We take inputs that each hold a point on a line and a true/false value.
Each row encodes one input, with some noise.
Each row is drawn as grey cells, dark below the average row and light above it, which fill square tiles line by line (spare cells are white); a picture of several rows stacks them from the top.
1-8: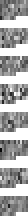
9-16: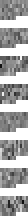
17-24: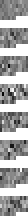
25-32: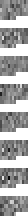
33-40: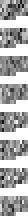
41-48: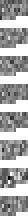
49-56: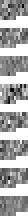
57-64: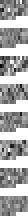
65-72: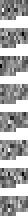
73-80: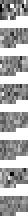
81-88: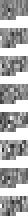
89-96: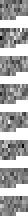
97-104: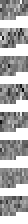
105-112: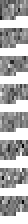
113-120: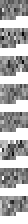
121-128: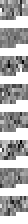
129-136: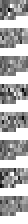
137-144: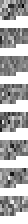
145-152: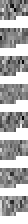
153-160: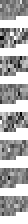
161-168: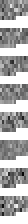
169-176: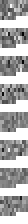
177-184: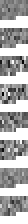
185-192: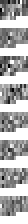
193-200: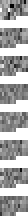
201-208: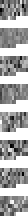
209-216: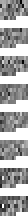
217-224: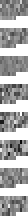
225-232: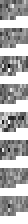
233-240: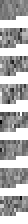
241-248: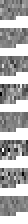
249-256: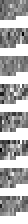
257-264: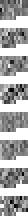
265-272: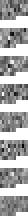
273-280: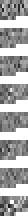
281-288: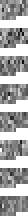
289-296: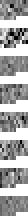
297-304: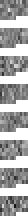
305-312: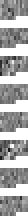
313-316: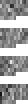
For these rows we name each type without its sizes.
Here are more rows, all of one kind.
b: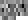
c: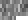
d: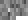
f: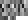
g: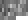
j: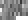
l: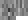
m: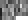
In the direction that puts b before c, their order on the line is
b, c, d, g, l, m, j, f.
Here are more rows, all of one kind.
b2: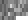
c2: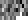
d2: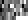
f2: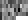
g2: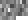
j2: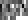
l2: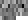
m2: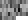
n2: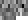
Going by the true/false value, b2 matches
f2, g2 and m2.
